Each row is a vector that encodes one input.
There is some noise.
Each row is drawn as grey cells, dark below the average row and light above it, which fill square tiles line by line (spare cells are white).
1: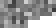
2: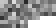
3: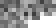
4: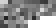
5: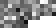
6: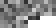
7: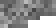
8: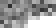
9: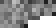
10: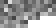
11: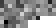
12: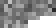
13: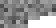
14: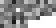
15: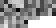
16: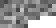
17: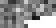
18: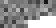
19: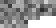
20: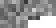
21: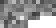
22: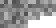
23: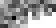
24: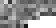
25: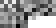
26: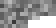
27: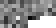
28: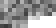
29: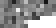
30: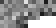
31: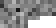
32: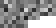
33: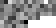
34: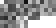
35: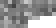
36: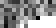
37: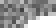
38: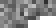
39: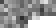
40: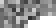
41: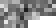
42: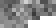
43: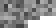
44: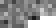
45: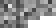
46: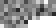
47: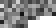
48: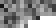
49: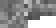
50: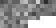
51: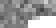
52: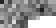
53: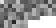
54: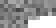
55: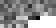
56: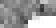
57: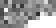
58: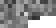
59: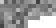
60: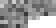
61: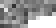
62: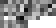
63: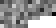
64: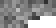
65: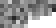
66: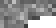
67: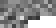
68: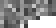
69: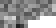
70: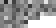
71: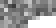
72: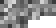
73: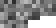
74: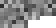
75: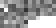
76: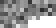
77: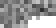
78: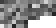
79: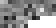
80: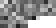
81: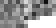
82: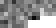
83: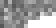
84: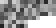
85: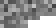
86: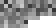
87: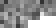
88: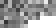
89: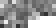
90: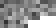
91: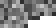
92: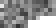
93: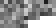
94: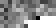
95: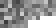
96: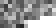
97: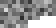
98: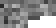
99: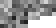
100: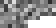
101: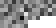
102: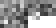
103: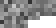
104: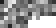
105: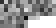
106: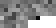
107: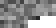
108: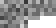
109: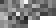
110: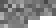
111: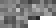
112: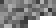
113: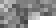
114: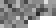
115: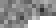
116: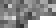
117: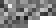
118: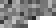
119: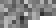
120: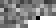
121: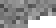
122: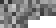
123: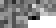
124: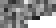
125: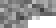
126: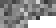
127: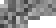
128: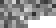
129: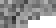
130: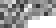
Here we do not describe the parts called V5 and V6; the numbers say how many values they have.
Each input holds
a value of V6, together with either a point on a 7-point line, or a true/false value and a value of V5.
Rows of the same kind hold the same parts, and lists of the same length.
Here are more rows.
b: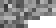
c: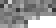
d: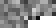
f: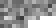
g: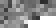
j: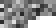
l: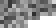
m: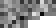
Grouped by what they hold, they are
b, g, j, l
c, d, f, m

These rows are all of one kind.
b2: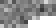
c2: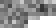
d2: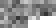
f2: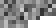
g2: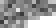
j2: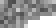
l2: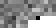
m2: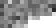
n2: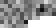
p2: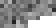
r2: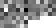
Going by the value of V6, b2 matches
c2, g2, j2 and n2.
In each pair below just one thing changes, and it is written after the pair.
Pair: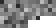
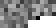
the value of V5
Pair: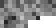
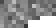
the value of V5
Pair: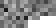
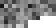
the value of V5
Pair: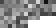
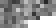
the true/false value
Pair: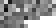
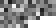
the value of V5
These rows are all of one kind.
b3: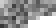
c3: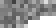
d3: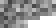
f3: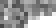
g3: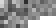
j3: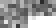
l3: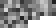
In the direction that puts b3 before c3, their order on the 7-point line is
l3, f3, j3, b3, c3, d3, g3.
